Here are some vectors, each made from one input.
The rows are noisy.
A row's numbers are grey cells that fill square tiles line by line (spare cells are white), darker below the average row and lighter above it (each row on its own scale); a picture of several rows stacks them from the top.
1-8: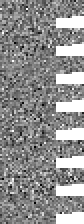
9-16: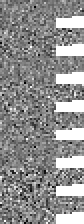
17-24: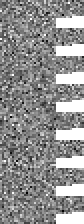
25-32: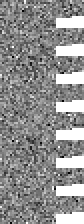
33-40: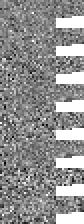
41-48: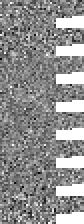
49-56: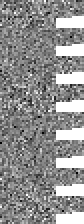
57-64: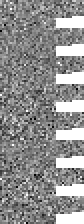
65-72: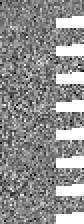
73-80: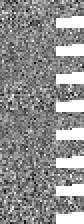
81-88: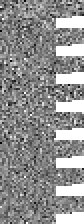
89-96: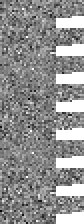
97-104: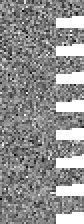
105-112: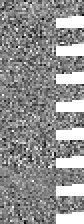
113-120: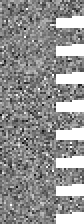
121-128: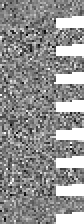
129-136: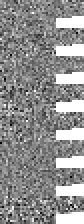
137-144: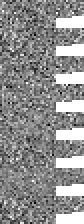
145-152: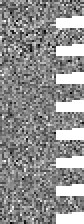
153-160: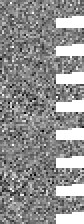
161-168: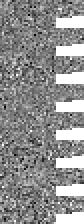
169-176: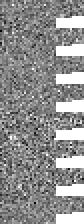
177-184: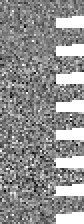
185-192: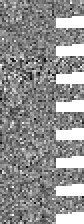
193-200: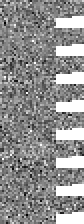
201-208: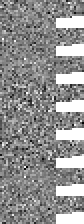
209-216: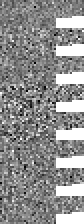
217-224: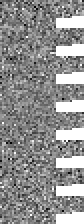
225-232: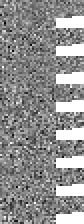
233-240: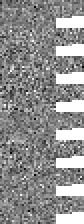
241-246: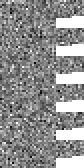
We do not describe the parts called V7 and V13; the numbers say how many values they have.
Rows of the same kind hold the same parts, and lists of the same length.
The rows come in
3 kinds.
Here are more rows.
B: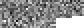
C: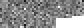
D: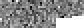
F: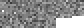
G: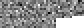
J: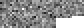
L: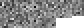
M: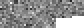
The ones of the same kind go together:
B
C, D, F, L
G, J, M

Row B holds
a value of V7.
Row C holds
three true/false values and a value of V13.
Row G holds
a point on an 8-point circle and a value of V13.
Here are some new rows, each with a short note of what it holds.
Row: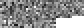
a value of V7
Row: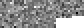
a point on an 8-point circle and a value of V13
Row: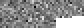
three true/false values and a value of V13
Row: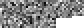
a value of V7
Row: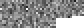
a value of V7
